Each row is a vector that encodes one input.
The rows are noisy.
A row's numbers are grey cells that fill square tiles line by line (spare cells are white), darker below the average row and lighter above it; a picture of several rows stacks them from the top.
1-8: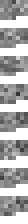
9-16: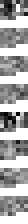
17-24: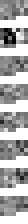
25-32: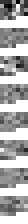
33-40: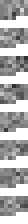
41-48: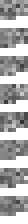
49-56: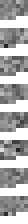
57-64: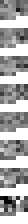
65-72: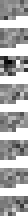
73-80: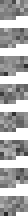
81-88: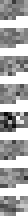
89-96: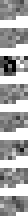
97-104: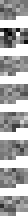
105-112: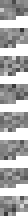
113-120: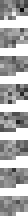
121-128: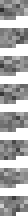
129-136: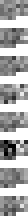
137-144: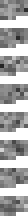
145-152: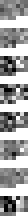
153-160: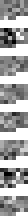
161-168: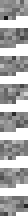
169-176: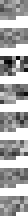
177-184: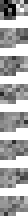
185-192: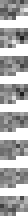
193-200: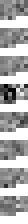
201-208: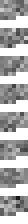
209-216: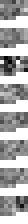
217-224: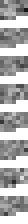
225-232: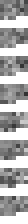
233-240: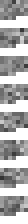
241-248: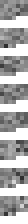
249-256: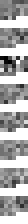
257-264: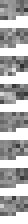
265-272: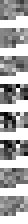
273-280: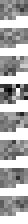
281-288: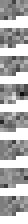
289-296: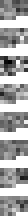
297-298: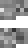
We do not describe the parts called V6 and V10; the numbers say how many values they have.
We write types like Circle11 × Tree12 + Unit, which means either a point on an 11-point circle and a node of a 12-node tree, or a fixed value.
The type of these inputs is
Bool × Bool × Bool × Bool × (Circle11 + V6 × V10) + Line7.
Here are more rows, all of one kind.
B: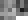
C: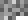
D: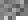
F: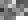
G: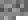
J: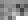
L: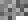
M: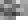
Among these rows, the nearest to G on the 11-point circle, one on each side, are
C and M.
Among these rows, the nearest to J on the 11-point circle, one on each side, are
D and L.
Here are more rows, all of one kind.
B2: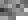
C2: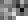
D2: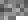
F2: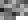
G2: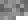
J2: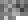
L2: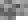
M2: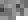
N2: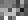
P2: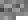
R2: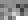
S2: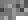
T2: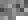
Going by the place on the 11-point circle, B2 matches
G2 and M2.
